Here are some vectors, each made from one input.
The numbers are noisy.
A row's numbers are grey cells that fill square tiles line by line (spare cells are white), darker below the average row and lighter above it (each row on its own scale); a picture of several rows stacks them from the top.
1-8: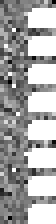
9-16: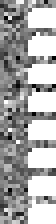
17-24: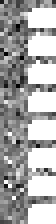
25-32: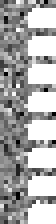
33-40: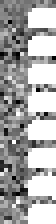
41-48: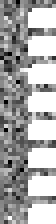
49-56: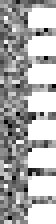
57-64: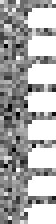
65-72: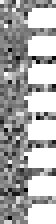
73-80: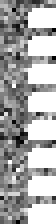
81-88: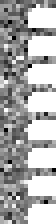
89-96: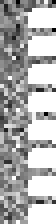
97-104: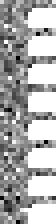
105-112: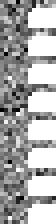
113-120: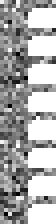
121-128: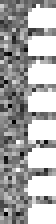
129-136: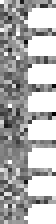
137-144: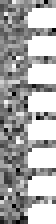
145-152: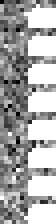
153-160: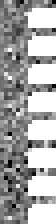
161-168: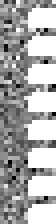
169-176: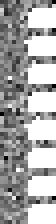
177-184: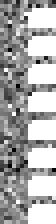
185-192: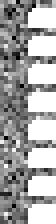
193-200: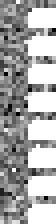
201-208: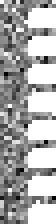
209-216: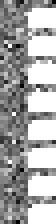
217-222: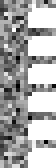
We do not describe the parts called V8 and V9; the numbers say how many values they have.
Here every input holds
a value of V9, together with either a point on a 7-point line, or a true/false value and a value of V8.
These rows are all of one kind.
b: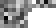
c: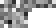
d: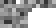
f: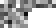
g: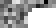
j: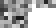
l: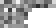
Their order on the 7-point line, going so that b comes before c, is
j, b, g, d, l, c, f.
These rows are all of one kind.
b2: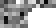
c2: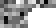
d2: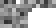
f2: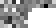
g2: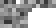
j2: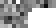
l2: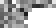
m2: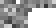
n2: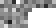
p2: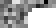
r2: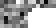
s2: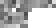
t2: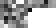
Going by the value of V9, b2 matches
c2, d2, g2 and r2.
